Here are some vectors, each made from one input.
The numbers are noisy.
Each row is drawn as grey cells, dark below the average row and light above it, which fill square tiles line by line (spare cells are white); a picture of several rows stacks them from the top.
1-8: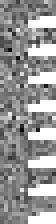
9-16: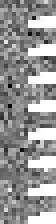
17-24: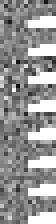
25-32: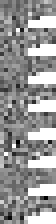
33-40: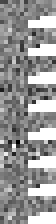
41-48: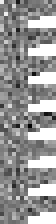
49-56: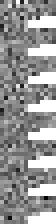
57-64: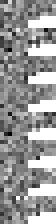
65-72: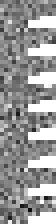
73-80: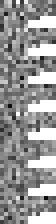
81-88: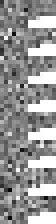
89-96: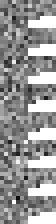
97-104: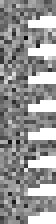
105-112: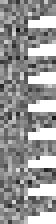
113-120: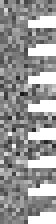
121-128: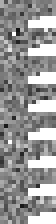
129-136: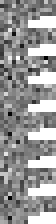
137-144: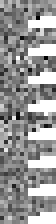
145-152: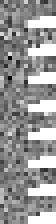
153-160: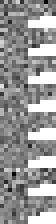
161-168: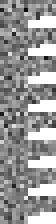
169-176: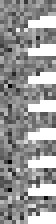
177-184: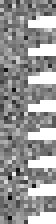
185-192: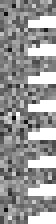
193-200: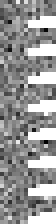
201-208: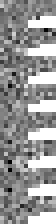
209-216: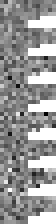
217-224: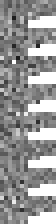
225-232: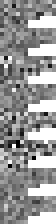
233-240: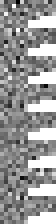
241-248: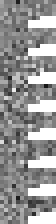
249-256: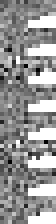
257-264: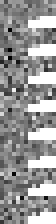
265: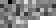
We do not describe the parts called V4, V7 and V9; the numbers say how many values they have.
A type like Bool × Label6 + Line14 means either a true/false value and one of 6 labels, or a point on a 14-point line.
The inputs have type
(Bool × Bool × Bool + V4) × Label5 × V7 × V9 + List3(Line5).
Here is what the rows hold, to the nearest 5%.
About 65% of them hold one of 5 labels, a value of V7 and a value of V9, together with either three true/false values, or a value of V4. The rest are lists of up to three points on a 5-point line: about 5% of all rows are empty, 10% hold one, 5% two and 15% three.
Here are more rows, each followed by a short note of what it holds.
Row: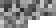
the empty list
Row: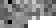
a list of one item
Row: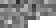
one of 5 labels, three true/false values, a value of V7 and a value of V9
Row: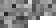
one of 5 labels, three true/false values, a value of V7 and a value of V9
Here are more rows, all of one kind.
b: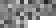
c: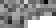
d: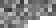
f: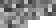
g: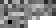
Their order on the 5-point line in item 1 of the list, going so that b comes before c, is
b, d, f, g, c.
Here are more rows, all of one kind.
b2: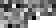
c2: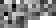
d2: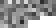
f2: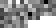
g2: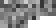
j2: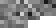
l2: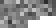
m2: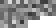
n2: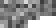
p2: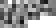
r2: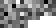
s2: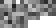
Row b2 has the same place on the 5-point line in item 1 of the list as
l2 and m2.
